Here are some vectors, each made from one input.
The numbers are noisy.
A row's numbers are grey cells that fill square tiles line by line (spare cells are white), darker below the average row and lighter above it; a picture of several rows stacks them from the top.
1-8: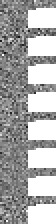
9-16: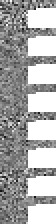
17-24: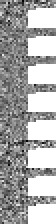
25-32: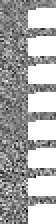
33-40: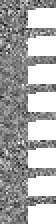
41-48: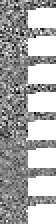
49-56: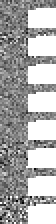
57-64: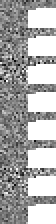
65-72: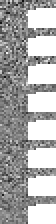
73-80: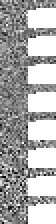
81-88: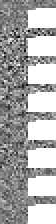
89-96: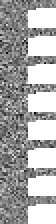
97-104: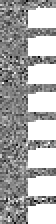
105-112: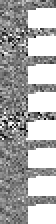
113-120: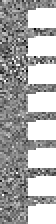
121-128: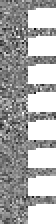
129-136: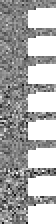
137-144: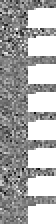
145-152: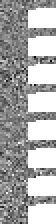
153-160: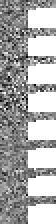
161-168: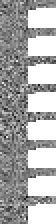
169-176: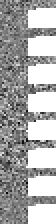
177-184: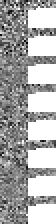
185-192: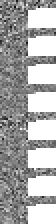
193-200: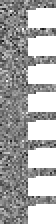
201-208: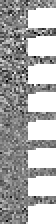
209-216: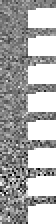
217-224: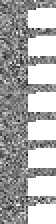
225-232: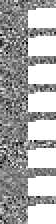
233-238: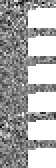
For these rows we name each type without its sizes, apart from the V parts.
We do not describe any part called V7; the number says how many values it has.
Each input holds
either a fixed value, or a point on each of two lines and a value of V7, or a node of a tree and a true/false value.
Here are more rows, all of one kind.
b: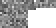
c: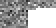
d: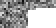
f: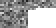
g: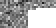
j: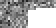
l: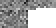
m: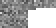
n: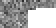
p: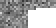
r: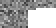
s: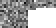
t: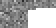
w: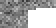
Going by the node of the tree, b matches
f, g, m and t.
